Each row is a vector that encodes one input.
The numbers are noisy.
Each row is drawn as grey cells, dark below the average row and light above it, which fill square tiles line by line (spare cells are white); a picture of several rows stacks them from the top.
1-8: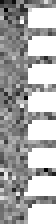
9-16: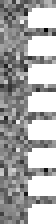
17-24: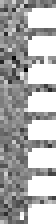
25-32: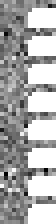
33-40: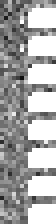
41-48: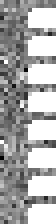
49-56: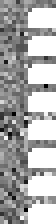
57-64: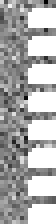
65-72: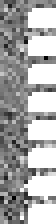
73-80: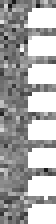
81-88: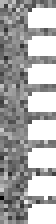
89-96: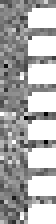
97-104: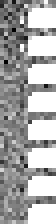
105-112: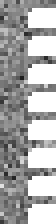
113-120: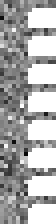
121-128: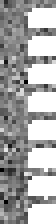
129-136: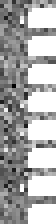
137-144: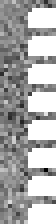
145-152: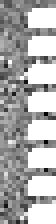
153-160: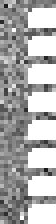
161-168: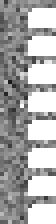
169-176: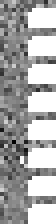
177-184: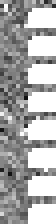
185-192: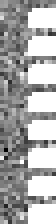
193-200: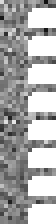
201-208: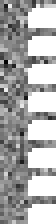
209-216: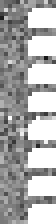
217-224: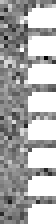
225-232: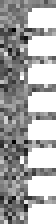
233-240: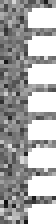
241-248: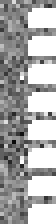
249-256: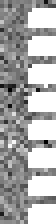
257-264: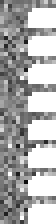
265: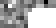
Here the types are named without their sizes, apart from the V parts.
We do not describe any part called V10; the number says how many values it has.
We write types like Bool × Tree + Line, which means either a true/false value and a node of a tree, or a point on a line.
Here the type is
Label × (Line + List(V10)).
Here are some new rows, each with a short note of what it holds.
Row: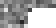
a label, together with a list of two items
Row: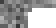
a label, together with a list of two items
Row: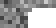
a label, together with the empty list
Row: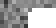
a label, together with the empty list
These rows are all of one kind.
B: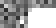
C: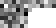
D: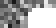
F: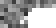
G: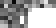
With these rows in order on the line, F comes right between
C and D.
